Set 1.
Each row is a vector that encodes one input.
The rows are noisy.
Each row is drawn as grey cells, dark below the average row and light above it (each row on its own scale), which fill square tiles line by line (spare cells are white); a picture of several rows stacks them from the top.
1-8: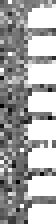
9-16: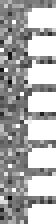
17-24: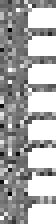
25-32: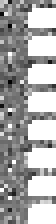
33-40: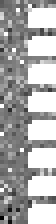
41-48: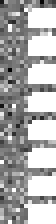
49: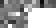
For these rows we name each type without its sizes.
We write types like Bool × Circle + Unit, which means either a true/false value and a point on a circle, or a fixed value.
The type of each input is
Line.
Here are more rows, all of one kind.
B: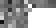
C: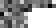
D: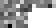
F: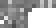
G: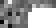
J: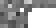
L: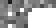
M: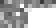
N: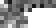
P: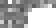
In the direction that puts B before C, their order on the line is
M, L, B, N, P, G, J, F, C, D.
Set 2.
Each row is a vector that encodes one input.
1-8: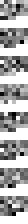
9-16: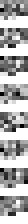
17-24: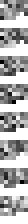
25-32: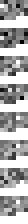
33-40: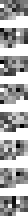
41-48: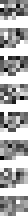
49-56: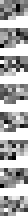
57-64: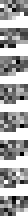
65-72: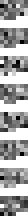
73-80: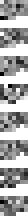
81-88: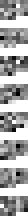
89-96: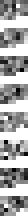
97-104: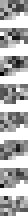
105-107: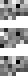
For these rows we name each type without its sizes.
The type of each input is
Bool × Bool × Bool × Bool.
